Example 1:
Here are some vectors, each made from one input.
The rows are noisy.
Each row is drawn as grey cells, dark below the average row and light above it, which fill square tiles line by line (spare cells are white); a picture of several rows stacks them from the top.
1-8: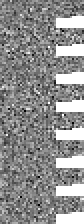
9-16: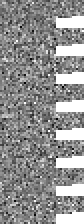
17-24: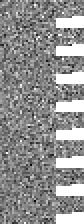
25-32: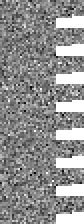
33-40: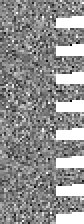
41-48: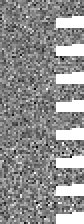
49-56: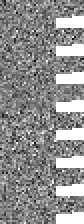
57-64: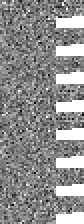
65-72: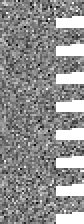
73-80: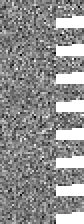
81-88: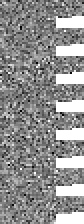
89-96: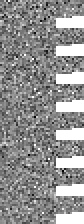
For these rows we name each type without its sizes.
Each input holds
a node of a tree, together with either a node of a tree, or three true/false values.
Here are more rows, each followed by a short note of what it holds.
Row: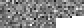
a node of a tree and three true/false values
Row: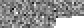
a node of each of two trees
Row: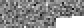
a node of a tree and three true/false values
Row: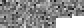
a node of a tree and three true/false values
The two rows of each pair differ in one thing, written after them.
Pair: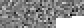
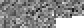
one of the three true/false values
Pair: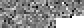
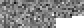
the node of the tree
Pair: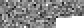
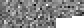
the node of the tree
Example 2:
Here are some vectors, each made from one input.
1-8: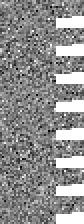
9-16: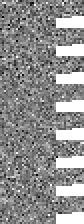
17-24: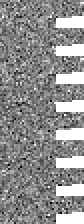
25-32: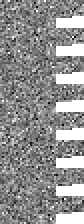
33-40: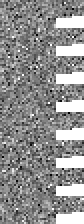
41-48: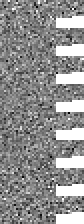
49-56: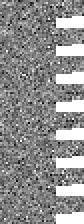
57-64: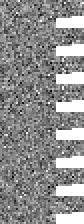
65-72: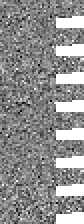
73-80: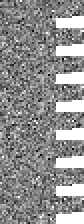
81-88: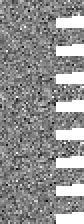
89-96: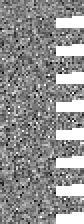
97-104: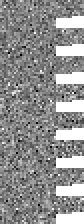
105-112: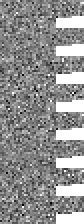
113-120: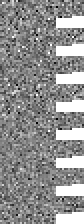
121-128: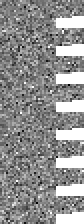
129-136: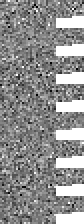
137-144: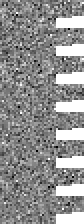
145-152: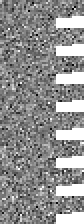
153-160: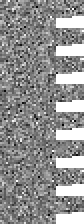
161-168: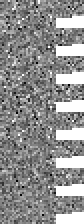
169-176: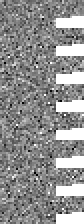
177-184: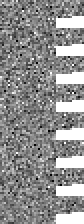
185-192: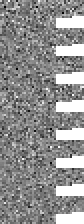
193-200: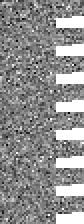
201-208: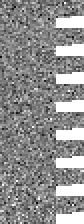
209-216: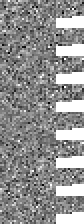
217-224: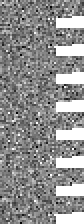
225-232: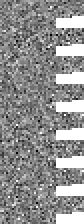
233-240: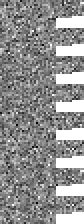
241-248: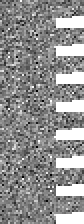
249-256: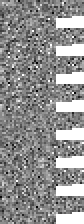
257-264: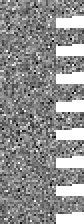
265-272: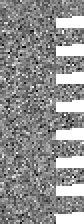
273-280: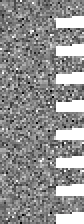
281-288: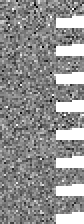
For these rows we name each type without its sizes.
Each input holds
a node of each of two trees, together with either a fixed value, or three true/false values.
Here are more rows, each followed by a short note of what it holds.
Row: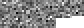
a node of each of two trees and three true/false values
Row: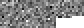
a node of each of two trees and three true/false values
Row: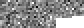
a node of each of two trees
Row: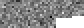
a node of each of two trees and three true/false values
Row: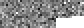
a node of each of two trees and three true/false values
